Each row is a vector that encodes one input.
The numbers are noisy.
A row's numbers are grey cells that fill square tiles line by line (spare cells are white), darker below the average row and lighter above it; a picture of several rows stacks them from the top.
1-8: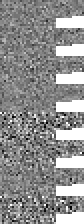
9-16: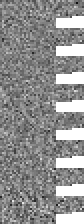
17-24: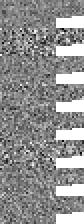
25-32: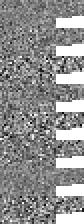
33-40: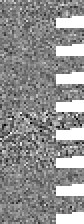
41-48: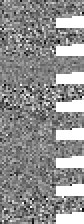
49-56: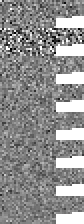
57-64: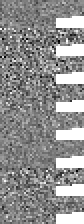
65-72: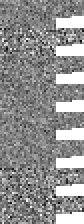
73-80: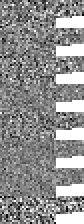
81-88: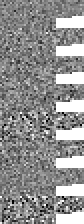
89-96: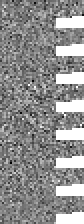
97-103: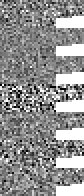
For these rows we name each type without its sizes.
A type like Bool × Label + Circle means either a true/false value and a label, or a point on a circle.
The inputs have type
Circle + Label + Line.
